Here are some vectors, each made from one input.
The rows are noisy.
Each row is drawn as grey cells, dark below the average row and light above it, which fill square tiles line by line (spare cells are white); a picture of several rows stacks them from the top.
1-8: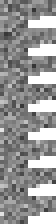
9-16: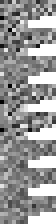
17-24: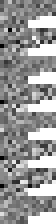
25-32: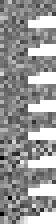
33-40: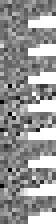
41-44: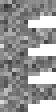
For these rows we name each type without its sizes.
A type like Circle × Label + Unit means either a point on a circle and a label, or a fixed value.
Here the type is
Bool × Bool × Bool + Label.
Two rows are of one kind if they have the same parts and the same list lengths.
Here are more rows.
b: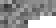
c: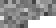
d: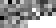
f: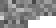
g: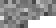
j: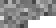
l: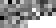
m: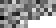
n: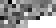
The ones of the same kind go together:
b, c, f, g, j
d, l, m, n

